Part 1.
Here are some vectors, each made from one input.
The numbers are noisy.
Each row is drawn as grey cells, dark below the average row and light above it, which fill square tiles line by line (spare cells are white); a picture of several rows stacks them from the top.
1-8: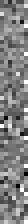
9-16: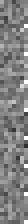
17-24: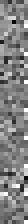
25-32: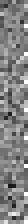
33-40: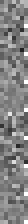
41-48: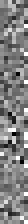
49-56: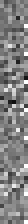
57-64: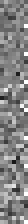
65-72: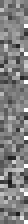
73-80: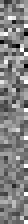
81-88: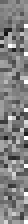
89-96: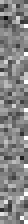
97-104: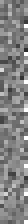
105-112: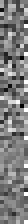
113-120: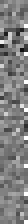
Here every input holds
a node of a 10-node tree.
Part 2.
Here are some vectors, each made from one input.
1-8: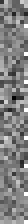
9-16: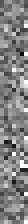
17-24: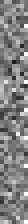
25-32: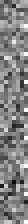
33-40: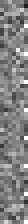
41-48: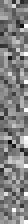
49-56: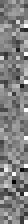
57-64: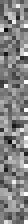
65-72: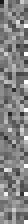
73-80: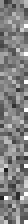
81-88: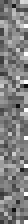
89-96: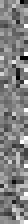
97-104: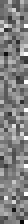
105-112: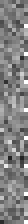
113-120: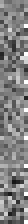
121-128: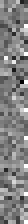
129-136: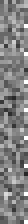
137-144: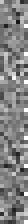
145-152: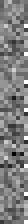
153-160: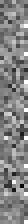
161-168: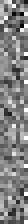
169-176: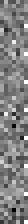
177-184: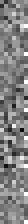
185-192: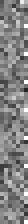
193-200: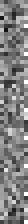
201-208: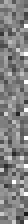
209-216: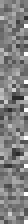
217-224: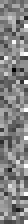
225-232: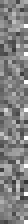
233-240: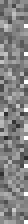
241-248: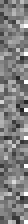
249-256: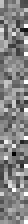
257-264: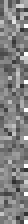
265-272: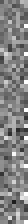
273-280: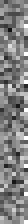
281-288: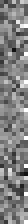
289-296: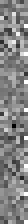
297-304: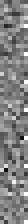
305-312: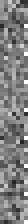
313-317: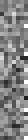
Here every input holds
a point on a 12-point line.
